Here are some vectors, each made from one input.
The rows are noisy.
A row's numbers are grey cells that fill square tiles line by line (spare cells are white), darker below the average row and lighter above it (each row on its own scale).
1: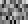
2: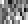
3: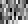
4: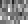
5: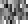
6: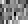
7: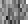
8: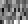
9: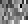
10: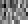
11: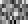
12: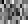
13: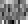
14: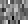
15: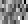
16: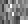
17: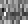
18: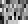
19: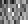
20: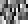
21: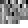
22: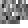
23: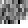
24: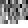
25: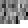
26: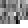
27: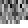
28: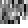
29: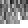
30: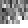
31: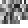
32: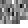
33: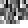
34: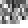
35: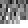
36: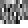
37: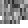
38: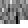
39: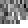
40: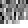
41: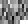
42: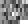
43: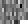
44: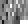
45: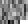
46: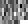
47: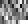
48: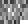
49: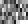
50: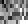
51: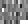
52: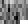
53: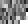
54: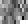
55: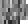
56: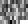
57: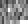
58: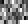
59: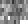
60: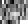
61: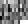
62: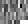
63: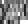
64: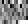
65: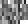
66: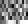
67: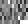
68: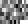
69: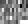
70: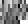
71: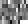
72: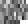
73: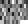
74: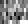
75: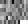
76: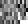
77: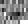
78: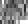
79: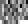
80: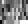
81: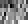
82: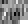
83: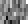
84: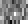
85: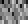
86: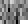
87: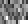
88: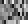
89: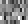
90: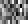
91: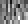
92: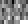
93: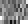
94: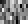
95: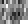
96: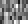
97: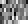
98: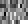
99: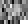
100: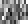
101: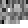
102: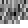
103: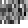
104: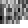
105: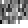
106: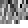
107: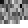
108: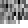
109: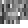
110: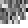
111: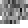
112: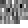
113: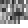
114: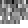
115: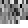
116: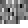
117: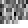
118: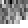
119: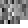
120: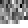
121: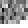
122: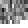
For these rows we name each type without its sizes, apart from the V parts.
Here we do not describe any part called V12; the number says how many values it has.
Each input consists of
a point on a line, together with either a point on a line, or a value of V12.
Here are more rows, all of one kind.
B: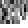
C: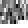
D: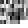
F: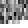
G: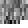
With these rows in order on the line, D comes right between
C and F.
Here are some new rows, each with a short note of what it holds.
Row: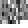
a point on a line and a value of V12
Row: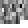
a point on each of two lines
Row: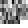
a point on a line and a value of V12
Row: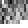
a point on a line and a value of V12
